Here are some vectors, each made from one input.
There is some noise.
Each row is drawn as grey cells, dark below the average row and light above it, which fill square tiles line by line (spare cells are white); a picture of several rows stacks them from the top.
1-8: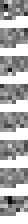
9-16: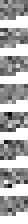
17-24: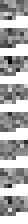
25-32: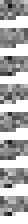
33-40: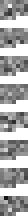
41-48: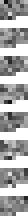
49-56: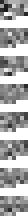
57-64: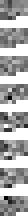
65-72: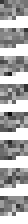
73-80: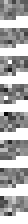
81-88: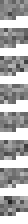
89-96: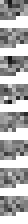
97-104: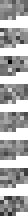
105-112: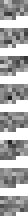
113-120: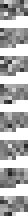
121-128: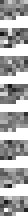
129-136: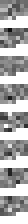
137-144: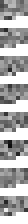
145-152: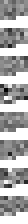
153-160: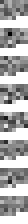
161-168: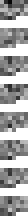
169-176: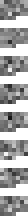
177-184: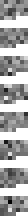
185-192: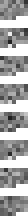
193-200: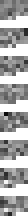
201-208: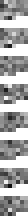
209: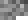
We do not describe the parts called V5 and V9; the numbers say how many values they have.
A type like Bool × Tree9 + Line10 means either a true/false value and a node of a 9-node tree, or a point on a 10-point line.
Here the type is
(Bool × Bool × Bool + V5) × Line8 + V9.
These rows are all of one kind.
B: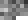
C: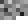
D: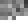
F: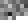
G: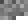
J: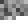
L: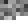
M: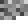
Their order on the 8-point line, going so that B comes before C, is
B, D, F, G, J, C, M, L.
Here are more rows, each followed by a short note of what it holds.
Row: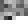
a value of V9
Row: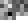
a point on an 8-point line and three true/false values
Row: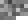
a point on an 8-point line and a value of V5
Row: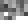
a value of V9
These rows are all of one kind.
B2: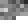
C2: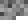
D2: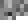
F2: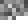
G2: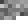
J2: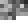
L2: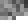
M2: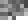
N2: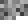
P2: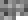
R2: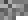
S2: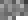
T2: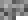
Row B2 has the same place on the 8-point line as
C2 and M2.
